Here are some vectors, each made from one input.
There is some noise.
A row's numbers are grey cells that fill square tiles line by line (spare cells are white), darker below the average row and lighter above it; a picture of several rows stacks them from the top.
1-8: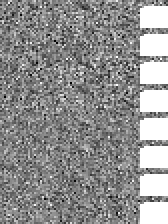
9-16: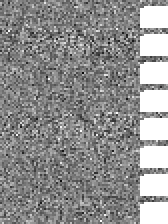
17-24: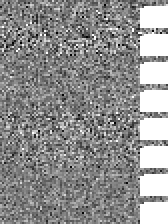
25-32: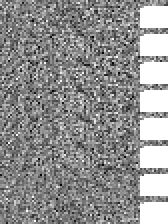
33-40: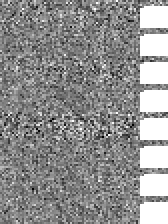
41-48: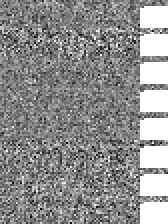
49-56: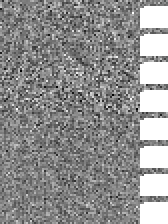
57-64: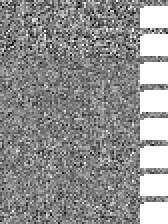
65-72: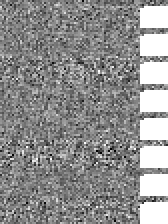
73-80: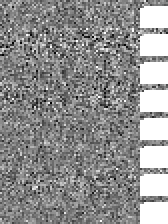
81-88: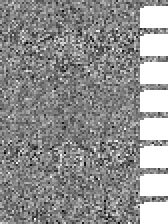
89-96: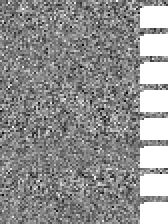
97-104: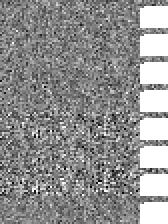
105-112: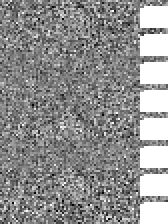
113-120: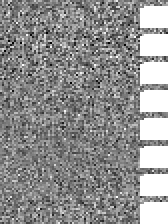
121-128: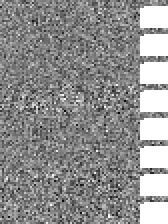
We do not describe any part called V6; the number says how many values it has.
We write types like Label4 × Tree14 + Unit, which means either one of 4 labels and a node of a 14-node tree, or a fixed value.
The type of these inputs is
Bool × Bool × Bool + (Line5 + V6) × Tree7.
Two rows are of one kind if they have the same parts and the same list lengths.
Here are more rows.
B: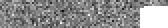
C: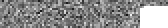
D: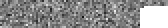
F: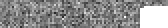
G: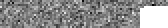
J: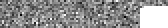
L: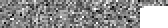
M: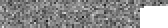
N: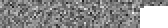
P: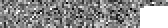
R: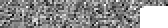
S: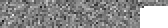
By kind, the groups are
B, S
C, D, F, G, M, N, P
J, L, R

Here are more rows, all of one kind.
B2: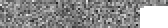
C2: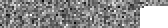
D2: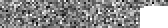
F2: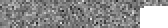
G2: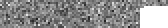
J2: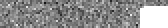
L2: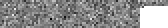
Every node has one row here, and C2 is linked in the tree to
F2 and L2.
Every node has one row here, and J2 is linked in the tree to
F2 and G2.
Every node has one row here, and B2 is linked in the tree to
D2.
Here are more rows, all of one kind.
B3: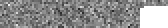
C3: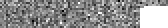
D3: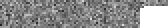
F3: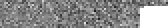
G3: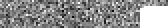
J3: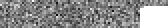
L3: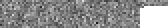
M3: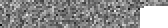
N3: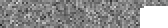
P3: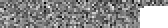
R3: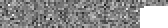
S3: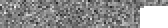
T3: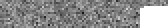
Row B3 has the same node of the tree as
C3, P3 and R3.
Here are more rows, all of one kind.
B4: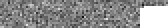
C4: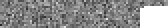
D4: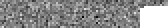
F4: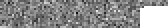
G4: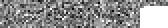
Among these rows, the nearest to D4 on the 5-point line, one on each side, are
B4 and C4.
